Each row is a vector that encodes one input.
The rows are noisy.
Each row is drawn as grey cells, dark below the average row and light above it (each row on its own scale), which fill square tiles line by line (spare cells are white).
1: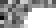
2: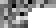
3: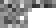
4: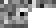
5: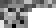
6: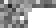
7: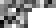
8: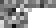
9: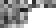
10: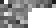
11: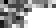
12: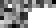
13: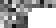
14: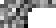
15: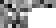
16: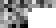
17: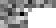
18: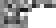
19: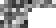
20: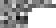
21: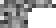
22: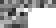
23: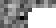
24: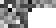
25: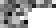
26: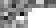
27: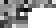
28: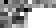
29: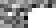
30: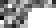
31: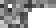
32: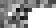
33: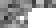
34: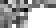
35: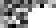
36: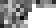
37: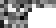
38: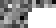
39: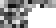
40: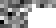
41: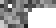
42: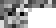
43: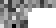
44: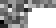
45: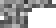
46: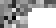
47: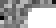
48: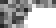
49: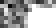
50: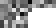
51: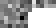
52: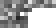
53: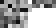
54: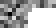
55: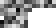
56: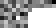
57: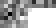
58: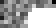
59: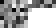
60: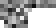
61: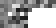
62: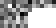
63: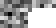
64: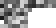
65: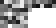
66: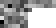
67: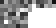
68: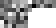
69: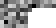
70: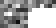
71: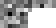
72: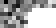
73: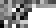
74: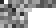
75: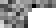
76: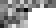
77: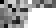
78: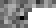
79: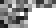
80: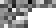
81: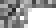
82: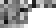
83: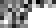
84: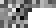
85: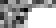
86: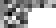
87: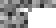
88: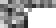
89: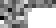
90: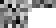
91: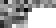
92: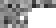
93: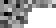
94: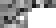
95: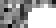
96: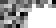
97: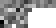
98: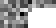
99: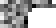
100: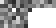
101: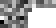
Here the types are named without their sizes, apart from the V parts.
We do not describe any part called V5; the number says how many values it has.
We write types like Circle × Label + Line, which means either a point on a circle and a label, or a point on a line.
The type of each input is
(Bool × Bool × Bool × Bool + V5) × Label.
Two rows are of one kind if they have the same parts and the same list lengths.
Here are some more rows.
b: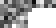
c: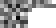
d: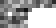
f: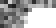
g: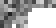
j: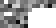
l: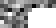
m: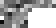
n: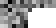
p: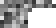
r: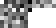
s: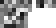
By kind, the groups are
b, d, g, j, l, m, p, s
c, f, n, r

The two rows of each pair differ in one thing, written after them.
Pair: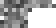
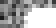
the value of V5
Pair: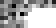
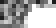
the label
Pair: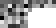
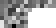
the value of V5
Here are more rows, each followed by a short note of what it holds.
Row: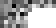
a label and a value of V5
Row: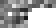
a label and four true/false values
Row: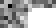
a label and a value of V5
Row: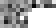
a label and four true/false values
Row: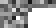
a label and four true/false values
